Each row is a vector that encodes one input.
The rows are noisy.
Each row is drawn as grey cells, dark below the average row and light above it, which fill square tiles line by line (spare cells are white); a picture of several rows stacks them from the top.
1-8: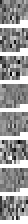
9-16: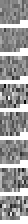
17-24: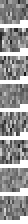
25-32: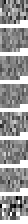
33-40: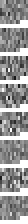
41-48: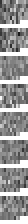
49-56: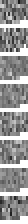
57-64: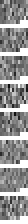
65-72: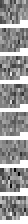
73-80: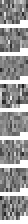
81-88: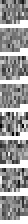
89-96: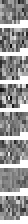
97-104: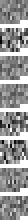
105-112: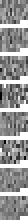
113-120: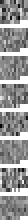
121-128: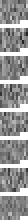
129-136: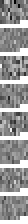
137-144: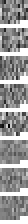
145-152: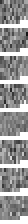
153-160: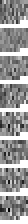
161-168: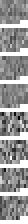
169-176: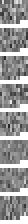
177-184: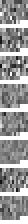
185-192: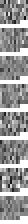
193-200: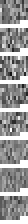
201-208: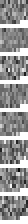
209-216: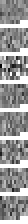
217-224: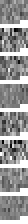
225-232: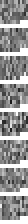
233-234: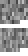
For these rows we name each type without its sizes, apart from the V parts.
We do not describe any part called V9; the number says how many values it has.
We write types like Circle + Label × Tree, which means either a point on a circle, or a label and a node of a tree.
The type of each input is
Circle × V9 + Label.
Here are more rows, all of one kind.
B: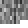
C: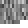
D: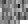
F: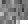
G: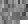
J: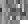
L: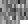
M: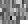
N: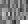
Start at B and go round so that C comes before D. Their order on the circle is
B, N, F, G, J, C, L, D, M.
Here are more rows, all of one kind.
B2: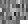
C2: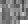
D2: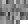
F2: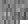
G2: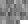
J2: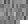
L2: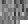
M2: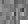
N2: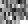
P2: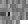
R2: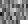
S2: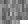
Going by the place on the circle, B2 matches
C2, M2, P2 and R2.
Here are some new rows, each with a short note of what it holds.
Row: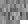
a point on a circle and a value of V9
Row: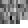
a label
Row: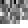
a label
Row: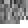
a label
